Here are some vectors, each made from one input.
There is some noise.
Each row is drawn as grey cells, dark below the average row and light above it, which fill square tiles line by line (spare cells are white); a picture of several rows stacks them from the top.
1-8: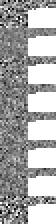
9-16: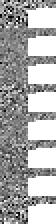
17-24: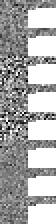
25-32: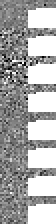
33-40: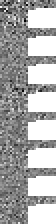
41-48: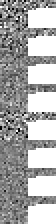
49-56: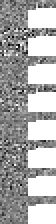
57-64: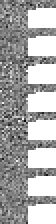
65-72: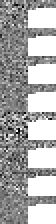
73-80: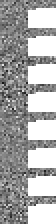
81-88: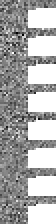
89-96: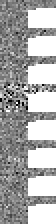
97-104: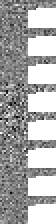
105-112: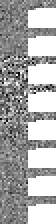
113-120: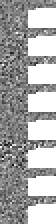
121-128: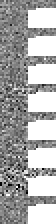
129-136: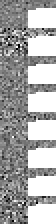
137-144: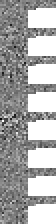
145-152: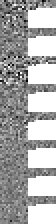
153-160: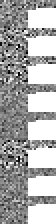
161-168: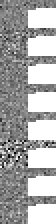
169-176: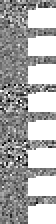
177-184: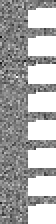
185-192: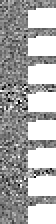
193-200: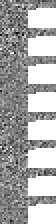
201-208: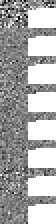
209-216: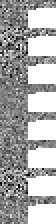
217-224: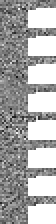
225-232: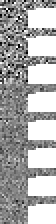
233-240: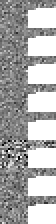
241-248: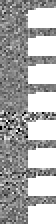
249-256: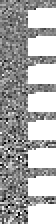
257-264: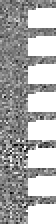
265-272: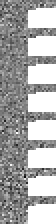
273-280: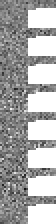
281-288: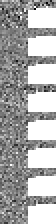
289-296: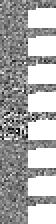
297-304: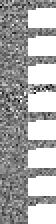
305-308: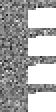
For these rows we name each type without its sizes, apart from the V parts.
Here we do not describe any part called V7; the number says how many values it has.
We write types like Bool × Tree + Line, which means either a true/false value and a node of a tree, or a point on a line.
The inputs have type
List(Label × V7) + Tree.
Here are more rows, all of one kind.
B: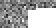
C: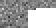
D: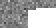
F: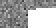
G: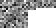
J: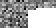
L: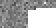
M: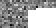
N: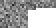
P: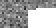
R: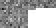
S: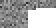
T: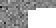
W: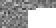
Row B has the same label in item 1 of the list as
R, S, T and W.
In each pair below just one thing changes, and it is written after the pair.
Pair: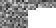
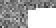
the value of V7 in item 1 of the list
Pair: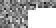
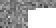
the label in item 1 of the list
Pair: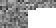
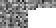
the value of V7 in item 1 of the list
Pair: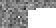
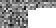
the value of V7 in item 1 of the list
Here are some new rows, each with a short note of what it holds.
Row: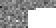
a list of two items
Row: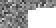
a list of one item
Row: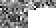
the empty list
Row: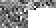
the empty list
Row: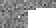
a list of three items
